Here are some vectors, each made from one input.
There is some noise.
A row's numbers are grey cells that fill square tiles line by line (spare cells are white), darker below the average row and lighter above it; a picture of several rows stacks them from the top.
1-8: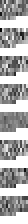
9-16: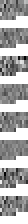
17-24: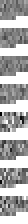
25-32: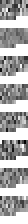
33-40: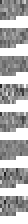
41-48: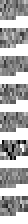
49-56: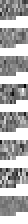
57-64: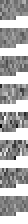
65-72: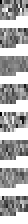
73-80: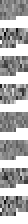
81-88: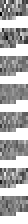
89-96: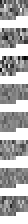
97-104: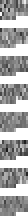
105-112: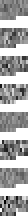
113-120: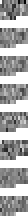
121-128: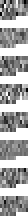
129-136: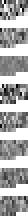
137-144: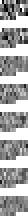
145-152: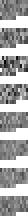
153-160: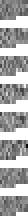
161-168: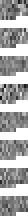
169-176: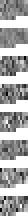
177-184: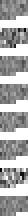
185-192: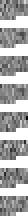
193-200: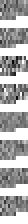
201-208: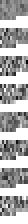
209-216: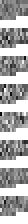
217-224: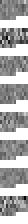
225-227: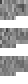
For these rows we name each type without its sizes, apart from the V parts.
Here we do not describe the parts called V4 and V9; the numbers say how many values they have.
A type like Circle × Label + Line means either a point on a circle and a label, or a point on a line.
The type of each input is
List(Line) + V4 × V9.
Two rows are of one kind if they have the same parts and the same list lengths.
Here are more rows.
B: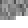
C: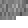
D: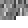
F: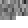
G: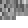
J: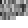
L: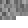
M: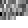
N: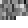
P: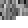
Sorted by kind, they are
B, F
C, G
D, N, P
J, M
L

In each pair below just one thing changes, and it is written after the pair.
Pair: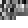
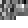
the value of V4
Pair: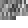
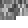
the value of V9
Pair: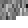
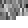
the value of V4
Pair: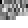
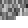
the value of V9
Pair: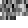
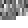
the value of V4
